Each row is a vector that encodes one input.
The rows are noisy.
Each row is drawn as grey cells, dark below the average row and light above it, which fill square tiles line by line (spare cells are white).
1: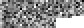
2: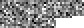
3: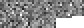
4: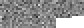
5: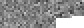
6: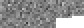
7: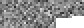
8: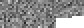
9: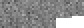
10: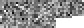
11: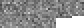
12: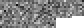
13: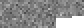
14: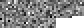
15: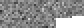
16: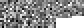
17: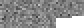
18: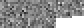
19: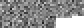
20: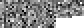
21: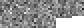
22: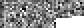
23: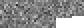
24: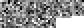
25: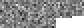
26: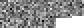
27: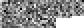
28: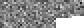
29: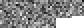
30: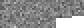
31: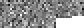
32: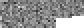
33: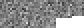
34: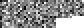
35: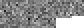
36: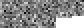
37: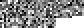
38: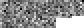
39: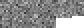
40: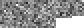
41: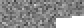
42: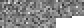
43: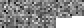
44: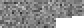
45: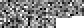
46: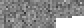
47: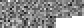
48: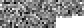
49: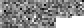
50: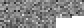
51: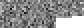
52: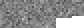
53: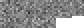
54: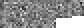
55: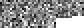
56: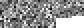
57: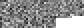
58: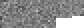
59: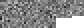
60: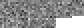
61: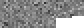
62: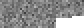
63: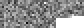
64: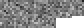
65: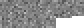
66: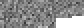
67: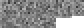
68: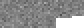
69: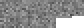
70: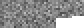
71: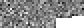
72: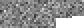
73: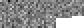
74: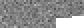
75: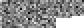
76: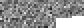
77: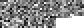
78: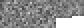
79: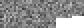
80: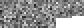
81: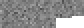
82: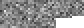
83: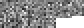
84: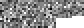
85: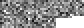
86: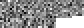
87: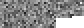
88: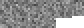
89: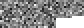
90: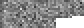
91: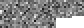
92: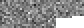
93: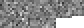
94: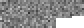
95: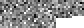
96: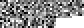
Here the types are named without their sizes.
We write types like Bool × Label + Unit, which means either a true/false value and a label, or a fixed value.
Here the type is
(Bool × Bool × Bool × Bool + Line) × Line.
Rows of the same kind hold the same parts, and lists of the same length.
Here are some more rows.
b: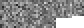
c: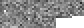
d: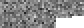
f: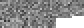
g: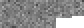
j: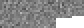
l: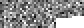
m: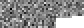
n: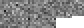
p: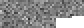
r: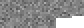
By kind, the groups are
b, n
c, d, f, g, j, l, m, p, r

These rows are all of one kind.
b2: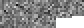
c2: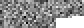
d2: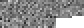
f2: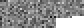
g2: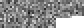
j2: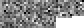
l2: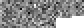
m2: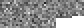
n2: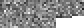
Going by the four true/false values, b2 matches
c2, f2 and j2.
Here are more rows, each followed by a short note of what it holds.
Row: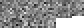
a point on a line and four true/false values
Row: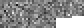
a point on each of two lines
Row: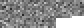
a point on each of two lines
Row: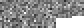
a point on a line and four true/false values
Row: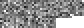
a point on each of two lines
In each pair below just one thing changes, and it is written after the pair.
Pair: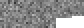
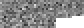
the place on the line
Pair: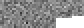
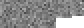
the place on the line
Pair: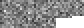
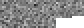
one of the four true/false values
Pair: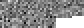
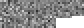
the place on the line
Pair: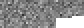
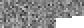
the place on the line
